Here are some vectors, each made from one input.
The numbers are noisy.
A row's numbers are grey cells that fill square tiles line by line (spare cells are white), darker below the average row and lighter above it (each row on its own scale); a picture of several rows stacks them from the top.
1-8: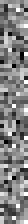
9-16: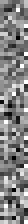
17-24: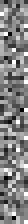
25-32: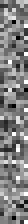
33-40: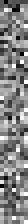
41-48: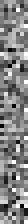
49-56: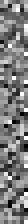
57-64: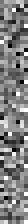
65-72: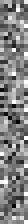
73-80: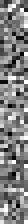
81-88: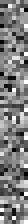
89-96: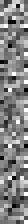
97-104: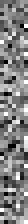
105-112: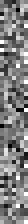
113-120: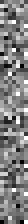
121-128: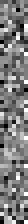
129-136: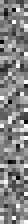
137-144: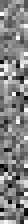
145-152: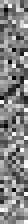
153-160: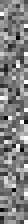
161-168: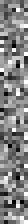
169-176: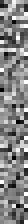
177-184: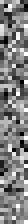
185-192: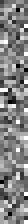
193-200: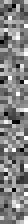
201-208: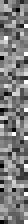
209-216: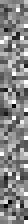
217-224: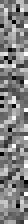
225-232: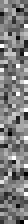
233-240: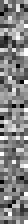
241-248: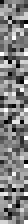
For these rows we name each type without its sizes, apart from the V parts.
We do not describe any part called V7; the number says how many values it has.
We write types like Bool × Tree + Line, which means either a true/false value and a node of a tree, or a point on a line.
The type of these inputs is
Bool × Line × V7.
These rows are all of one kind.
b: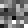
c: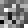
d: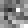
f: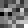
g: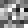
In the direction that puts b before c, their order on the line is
f, b, g, d, c.
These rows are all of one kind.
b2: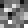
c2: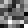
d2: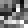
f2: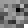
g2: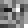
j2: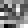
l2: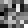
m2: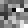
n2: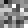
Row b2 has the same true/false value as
f2 and n2.
